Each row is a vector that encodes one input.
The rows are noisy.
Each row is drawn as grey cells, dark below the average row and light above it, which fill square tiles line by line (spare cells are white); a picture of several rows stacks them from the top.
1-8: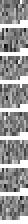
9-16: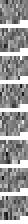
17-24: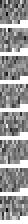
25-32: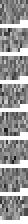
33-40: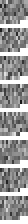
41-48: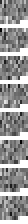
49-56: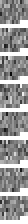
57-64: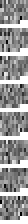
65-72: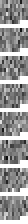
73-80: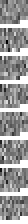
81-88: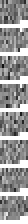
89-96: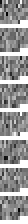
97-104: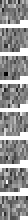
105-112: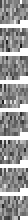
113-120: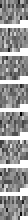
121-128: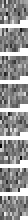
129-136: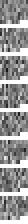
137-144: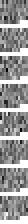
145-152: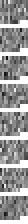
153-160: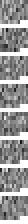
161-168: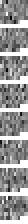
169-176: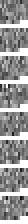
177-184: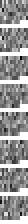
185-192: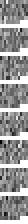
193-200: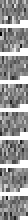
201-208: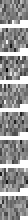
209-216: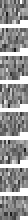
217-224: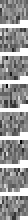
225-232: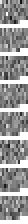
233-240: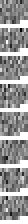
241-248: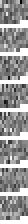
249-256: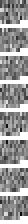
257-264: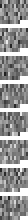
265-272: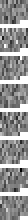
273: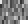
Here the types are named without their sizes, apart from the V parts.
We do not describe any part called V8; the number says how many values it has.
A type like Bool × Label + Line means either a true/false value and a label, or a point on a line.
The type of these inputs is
Bool × (Label + Line) × Line × V8.
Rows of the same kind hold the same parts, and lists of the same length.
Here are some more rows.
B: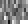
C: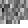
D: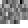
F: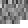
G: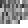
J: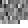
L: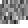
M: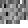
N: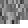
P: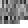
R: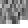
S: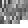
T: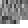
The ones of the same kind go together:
B, C, G, J, M, S
D, F, L, N, P, R, T

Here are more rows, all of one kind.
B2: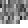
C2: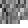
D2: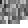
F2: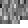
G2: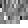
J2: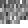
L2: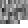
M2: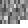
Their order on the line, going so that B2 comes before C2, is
L2, B2, M2, G2, D2, F2, J2, C2.
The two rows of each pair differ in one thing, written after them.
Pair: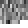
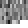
the place on the line
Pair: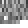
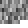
the label
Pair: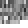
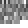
the label
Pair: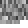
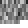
the place on the line
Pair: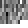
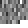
the value of V8
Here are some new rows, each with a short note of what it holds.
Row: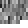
a label, a point on a line, a true/false value and a value of V8
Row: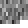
a point on each of two lines, a true/false value and a value of V8
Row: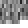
a point on each of two lines, a true/false value and a value of V8
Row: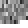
a point on each of two lines, a true/false value and a value of V8
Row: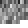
a label, a point on a line, a true/false value and a value of V8
